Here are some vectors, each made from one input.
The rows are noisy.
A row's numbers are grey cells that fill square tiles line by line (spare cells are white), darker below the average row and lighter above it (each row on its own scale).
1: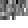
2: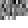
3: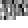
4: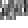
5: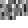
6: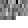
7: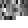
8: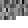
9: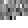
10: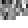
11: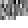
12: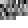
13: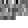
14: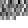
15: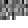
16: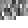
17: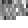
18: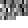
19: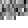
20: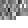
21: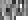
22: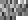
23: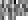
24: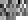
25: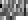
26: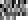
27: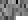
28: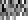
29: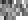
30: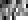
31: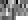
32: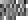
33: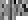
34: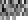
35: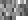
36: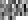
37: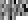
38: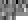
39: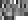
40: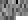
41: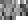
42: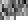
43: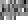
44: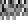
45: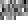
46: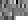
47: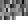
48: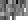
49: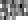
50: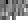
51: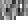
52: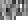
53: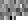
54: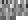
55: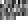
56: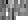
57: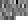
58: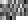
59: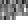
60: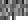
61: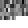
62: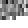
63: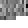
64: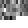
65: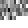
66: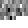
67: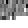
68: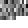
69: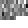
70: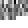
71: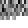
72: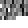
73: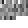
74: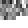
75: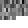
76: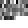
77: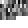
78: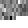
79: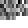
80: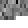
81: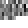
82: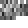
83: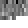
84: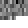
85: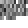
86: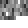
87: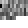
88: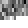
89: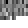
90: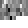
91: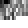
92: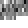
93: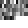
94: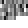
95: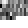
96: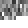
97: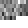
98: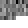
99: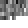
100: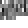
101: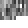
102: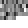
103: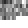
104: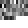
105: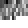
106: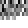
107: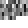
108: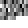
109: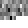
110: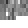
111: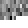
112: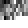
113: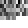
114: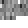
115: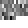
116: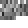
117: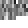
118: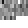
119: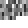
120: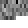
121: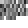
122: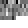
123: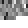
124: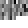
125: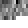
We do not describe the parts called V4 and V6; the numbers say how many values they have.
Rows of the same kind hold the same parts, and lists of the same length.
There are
2 kinds of row.
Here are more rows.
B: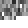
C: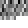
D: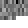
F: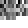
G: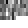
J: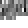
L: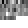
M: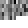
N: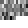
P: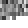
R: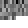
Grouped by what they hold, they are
B, C, F, J, M
D, G, L, N, P, R

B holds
a point on a 5-point line, a value of V4 and a value of V6.
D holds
a point on a 5-point line, three true/false values and a value of V6.
